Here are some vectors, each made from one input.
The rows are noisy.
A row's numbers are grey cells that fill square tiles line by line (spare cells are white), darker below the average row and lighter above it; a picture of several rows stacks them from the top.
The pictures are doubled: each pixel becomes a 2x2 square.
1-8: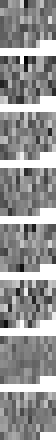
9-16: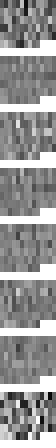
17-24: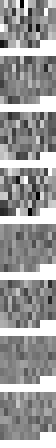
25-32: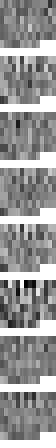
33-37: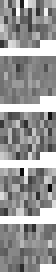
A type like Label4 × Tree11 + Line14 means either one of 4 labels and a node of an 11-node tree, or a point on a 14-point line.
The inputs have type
(Bool × Bool × Bool + Unit) × Line4.
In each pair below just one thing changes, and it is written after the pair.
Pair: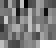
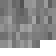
one of the three true/false values
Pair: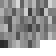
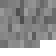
the place on the 4-point line
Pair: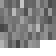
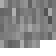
one of the three true/false values
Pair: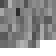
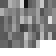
the place on the 4-point line
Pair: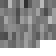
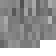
one of the three true/false values
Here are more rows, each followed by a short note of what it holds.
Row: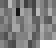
a point on a 4-point line
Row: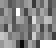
a point on a 4-point line
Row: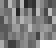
a point on a 4-point line
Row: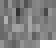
a point on a 4-point line and three true/false values
